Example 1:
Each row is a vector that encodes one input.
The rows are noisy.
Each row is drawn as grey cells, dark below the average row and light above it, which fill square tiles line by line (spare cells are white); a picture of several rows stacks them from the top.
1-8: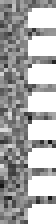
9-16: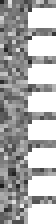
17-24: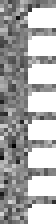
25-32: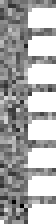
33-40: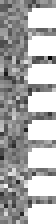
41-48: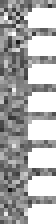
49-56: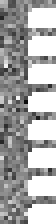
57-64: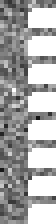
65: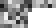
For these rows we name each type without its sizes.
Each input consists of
a point on a circle, together with either a fixed value, or three true/false values.
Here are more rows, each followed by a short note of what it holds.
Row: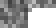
a point on a circle
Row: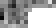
a point on a circle
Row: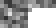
a point on a circle
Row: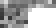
a point on a circle
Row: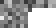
a point on a circle and three true/false values
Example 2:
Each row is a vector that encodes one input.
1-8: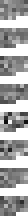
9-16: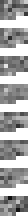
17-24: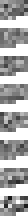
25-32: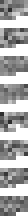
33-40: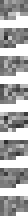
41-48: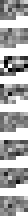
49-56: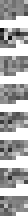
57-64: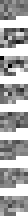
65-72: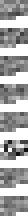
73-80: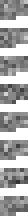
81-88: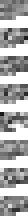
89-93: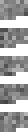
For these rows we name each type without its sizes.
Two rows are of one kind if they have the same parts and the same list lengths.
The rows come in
2 kinds.
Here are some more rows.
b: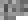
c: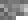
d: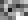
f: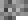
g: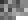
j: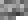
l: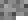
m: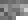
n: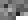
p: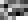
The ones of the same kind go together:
b, f, n, p
c, d, g, j, l, m

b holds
a point on each of two lines.
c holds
three true/false values.
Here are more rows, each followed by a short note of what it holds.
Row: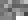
three true/false values
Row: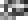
a point on each of two lines
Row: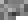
three true/false values
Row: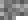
three true/false values
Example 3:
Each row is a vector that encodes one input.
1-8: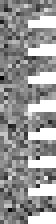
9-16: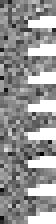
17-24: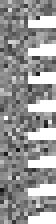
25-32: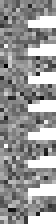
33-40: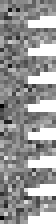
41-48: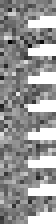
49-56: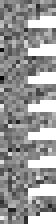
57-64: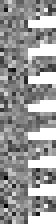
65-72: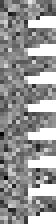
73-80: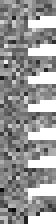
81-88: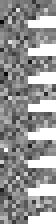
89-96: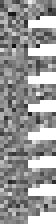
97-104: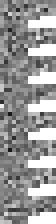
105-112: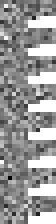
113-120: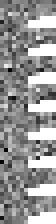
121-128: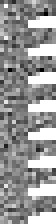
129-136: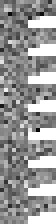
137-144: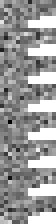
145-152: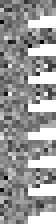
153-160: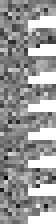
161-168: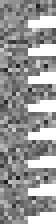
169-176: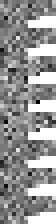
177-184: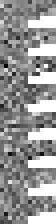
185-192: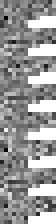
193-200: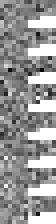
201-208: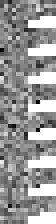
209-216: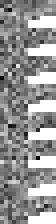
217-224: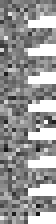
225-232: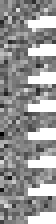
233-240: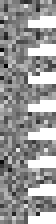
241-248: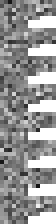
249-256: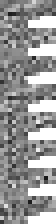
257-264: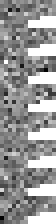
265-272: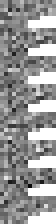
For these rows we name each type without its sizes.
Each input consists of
a label, together with either a fixed value, or three true/false values.
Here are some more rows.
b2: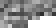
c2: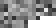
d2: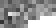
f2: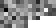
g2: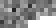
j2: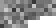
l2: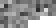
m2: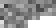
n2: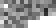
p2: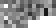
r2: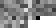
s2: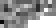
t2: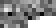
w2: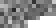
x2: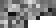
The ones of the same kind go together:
b2, t2, x2
c2, d2, f2, g2, j2, l2, m2, n2, p2, r2, s2, w2

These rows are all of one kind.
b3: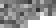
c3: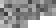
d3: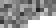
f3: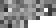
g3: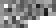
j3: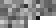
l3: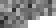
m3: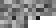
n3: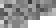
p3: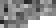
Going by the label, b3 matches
c3, d3, n3 and p3.
